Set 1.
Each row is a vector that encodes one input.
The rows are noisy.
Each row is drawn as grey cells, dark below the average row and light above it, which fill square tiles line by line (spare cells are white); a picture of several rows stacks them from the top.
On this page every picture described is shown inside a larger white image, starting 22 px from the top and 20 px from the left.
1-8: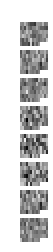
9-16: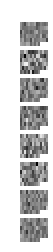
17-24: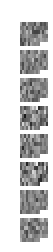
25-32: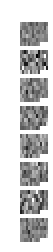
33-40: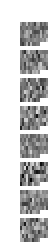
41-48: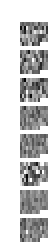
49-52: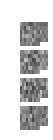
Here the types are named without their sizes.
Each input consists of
either a node of a tree, or three true/false values.
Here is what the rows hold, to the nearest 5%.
About 40% of them hold a node of a tree. The rest hold three true/false values.
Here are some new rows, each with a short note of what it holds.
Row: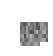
three true/false values
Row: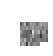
a node of a tree
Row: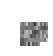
three true/false values
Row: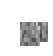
a node of a tree
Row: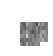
three true/false values
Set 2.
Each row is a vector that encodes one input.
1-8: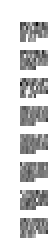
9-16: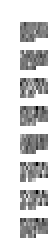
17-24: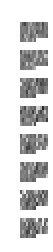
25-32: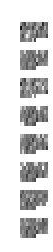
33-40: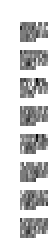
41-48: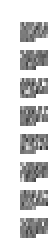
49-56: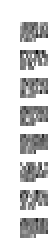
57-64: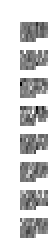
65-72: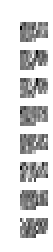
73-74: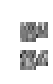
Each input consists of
one of 6 labels, together with either a fixed value, or four true/false values.
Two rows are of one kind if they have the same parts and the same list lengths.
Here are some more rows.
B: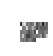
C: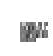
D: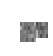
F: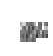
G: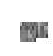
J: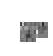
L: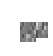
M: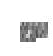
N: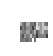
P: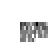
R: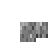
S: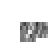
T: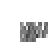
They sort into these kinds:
B, C, D, F, G, J, L, M, P, S, T
N, R

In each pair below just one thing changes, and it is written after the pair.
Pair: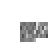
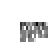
one of the four true/false values
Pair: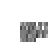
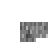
one of the four true/false values
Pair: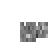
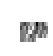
the label
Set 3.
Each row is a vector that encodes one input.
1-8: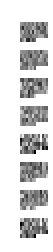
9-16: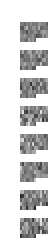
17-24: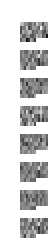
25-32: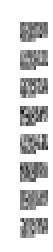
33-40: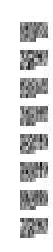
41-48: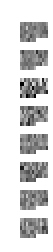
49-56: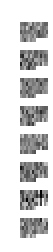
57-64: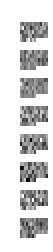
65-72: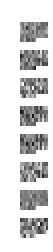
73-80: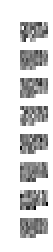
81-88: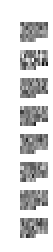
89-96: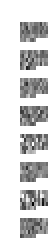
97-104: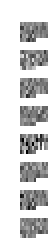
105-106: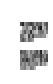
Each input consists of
one of 4 labels, together with either a fixed value, or four true/false values.
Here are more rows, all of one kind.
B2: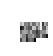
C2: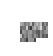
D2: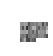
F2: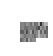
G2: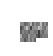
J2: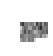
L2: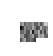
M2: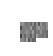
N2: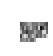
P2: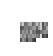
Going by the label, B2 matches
C2, G2, N2 and P2.
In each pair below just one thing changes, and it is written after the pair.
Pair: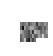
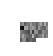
the label
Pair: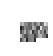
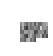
one of the four true/false values
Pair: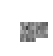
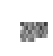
one of the four true/false values
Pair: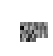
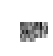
the label
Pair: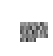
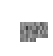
one of the four true/false values
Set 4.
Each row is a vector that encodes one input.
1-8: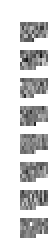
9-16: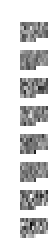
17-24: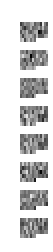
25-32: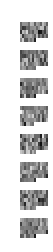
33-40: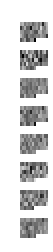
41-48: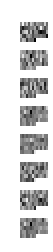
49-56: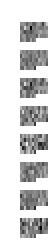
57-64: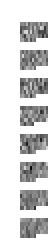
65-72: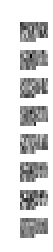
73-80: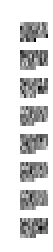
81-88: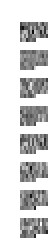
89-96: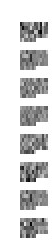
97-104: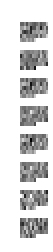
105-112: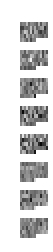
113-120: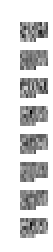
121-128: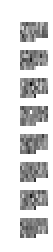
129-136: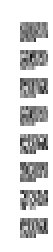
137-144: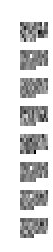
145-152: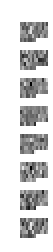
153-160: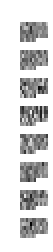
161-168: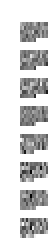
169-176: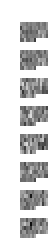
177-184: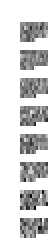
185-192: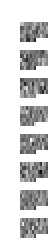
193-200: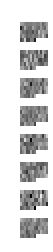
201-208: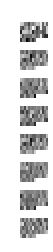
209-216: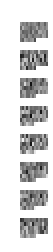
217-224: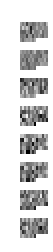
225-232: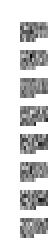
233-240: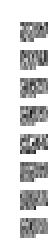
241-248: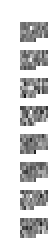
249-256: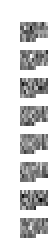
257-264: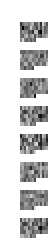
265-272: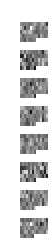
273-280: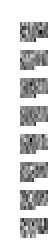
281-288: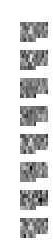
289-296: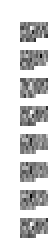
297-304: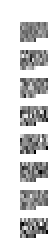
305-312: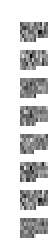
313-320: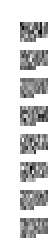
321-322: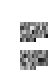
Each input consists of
either a point on a 7-point line, or four true/false values.
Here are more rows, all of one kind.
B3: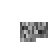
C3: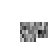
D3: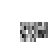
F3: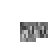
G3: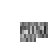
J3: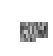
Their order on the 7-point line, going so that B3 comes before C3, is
F3, G3, J3, B3, D3, C3.
